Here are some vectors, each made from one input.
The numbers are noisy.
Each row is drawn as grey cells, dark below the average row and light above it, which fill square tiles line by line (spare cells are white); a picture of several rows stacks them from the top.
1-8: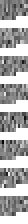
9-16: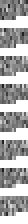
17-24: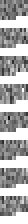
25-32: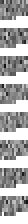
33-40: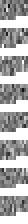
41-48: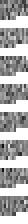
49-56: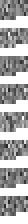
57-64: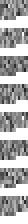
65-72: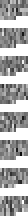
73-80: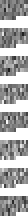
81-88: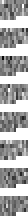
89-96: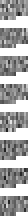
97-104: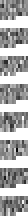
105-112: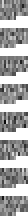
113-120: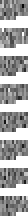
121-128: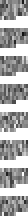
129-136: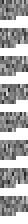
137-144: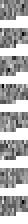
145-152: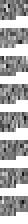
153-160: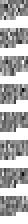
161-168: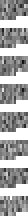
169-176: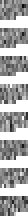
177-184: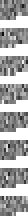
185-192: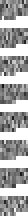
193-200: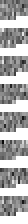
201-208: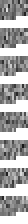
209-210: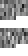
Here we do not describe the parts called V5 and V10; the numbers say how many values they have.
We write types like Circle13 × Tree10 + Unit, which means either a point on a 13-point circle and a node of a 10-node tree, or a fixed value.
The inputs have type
Bool × (Line7 + V5) × V10.
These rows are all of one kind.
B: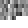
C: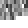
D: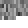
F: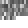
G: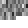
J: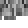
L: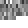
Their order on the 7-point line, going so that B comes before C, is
B, D, L, J, F, C, G.
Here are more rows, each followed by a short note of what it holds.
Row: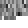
a point on a 7-point line, a true/false value and a value of V10
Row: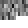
a true/false value, a value of V5 and a value of V10
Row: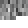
a point on a 7-point line, a true/false value and a value of V10
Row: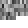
a true/false value, a value of V5 and a value of V10
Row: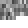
a true/false value, a value of V5 and a value of V10
